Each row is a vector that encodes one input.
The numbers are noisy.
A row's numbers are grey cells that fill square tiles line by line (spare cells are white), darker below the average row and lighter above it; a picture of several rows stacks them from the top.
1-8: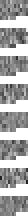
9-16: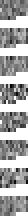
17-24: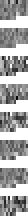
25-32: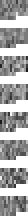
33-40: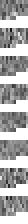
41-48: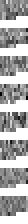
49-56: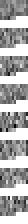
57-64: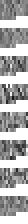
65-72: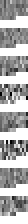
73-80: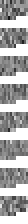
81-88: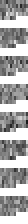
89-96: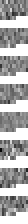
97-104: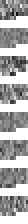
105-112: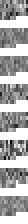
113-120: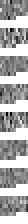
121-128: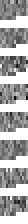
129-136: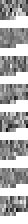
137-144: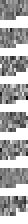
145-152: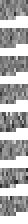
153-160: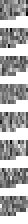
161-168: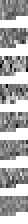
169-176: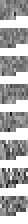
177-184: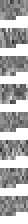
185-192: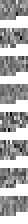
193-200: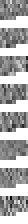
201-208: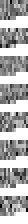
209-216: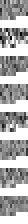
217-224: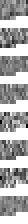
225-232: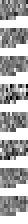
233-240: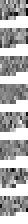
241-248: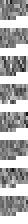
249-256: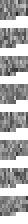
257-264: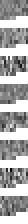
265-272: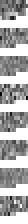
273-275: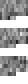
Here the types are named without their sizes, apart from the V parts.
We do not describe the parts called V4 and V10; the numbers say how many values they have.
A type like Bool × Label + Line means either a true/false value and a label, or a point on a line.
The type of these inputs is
Circle × (Line + V10) × V4.
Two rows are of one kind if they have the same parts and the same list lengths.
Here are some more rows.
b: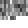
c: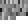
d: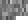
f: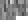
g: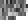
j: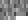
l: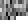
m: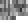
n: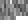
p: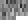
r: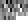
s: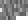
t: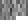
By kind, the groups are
b, j, n, p
c, d, f, g, l, m, r, s, t

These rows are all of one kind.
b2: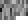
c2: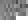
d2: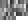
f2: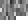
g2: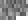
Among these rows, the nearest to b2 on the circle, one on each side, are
d2 and g2.
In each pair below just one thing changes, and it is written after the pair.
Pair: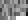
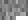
the value of V10
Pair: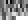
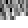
the place on the circle
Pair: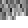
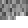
the place on the circle
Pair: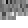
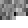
the value of V4
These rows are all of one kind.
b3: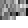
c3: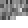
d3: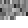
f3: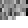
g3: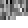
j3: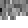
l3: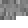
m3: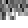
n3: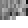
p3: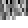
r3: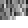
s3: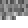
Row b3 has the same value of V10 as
f3, g3 and m3.
